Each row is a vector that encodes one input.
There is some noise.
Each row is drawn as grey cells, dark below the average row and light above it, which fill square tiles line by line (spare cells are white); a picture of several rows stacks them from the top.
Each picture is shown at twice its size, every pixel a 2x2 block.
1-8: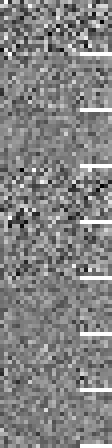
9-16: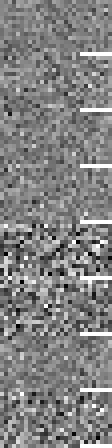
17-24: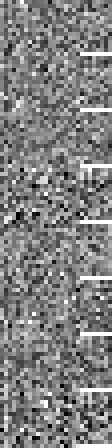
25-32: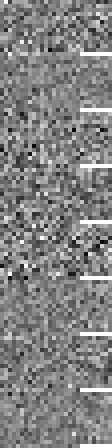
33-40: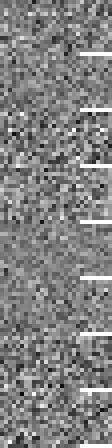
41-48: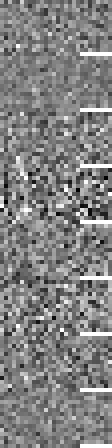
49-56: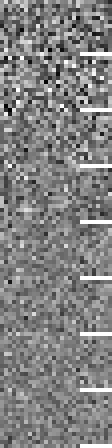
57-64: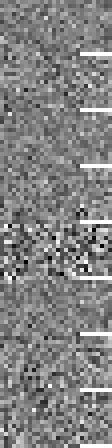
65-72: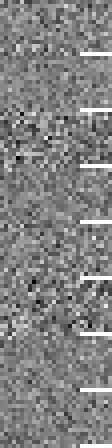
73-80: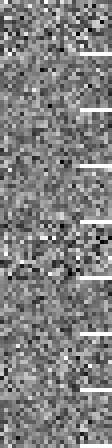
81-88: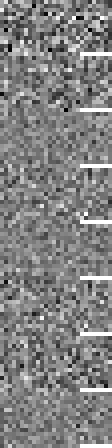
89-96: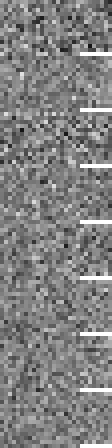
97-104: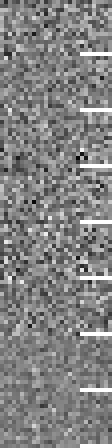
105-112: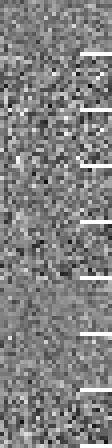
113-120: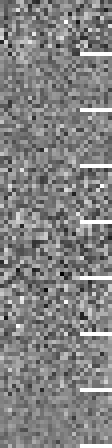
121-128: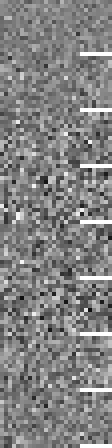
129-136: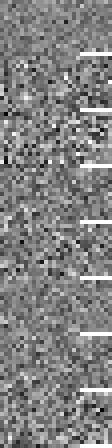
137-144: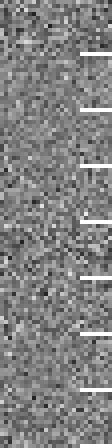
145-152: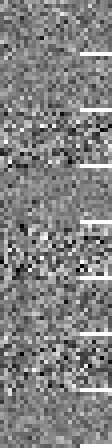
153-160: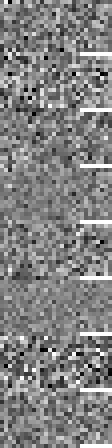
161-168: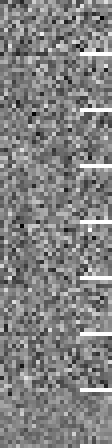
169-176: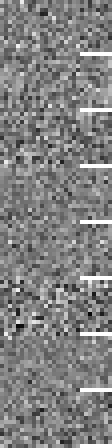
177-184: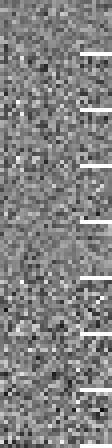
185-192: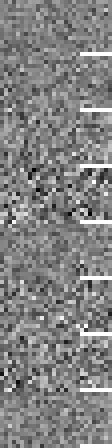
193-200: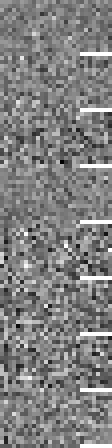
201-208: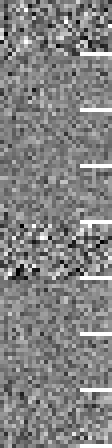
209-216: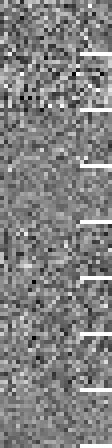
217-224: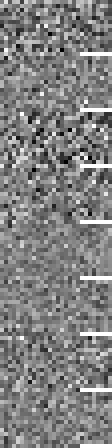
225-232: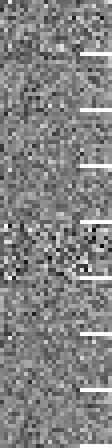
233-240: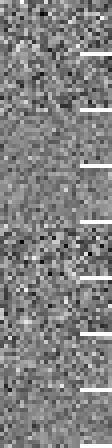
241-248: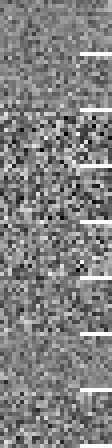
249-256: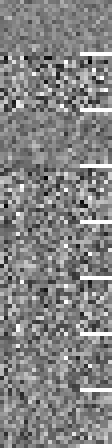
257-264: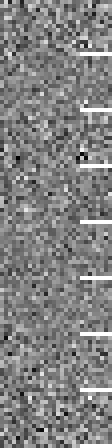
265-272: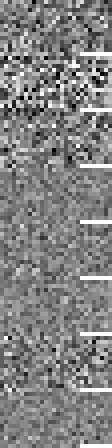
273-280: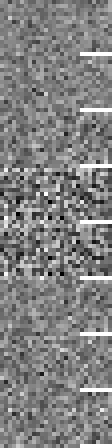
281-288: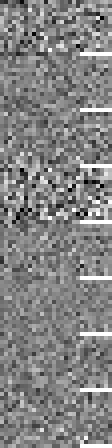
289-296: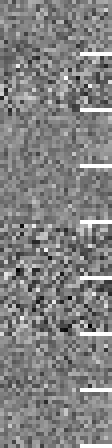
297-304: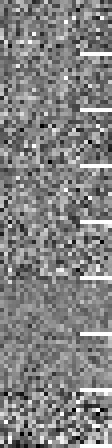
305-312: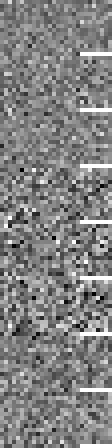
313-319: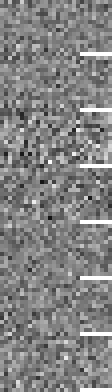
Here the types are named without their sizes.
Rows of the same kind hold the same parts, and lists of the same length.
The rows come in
2 kinds.
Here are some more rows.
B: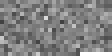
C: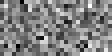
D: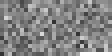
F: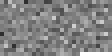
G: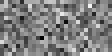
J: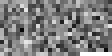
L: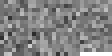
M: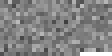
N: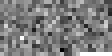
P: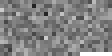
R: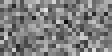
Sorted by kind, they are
B, C, D, F, G, L, M, P, R
J, N

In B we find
a node of a tree.
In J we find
a point on a line.
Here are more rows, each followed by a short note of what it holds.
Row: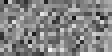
a node of a tree
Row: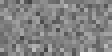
a node of a tree
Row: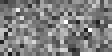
a point on a line
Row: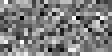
a node of a tree
